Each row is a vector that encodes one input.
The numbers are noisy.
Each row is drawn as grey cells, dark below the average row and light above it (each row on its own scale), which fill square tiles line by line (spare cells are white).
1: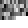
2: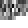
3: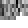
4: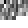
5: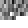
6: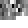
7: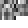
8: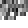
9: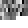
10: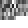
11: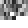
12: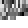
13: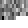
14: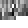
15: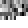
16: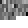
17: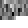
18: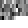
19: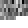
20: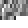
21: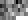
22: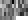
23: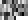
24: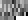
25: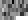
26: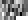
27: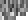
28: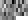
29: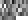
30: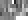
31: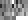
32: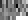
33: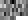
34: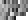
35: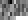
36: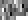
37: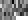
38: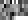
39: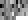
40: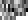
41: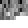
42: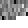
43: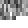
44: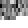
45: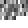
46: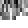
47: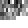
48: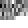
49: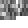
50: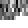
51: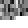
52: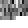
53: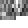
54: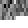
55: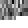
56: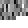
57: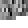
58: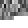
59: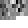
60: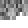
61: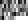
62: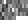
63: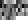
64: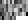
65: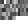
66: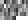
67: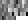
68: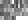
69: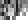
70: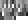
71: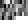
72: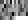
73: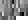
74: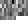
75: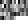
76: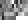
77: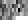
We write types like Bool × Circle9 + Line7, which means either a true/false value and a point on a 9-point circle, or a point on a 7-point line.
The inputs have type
Bool × Bool × Bool + Tree11.
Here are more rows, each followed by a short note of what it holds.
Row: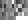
a node of an 11-node tree
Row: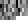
a node of an 11-node tree
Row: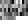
three true/false values
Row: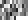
three true/false values
